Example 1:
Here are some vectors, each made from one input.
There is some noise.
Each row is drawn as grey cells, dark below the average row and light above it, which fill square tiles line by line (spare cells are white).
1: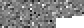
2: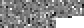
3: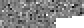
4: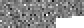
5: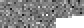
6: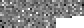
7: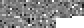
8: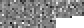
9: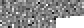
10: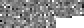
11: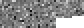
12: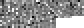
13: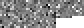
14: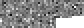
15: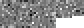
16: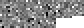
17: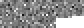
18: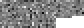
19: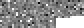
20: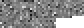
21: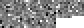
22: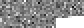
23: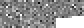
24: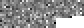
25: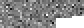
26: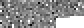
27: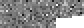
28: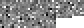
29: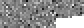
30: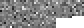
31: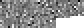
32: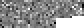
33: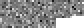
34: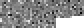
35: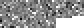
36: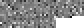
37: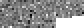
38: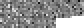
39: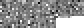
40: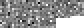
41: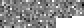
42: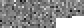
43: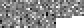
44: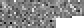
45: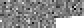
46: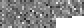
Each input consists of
a point on a 7-point line.
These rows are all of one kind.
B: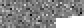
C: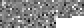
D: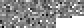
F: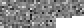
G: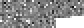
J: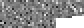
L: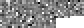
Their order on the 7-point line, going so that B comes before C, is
L, G, B, F, J, C, D.
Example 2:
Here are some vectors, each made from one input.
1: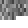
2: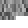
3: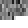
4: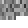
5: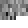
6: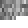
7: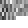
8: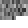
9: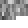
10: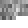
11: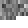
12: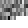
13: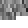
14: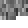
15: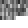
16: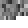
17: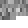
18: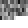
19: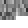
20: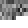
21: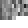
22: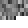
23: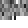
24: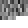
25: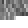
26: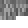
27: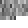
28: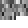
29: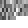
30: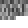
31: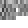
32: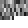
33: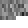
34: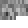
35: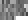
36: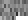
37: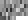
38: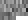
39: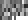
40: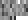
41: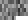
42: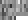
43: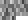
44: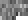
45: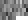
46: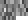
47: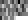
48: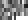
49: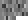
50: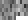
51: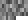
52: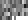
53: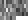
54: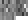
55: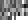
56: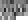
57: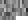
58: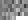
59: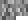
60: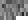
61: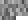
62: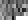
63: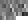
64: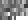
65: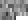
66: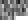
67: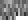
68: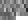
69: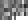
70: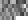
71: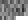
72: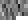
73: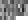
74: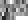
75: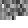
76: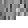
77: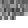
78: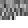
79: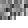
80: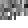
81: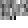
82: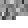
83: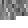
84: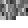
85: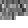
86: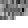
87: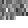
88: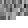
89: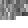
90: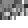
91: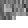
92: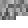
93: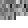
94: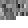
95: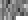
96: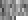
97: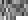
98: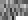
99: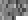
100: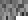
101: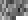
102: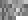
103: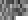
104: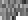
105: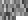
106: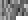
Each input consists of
a point on a 10-point line.
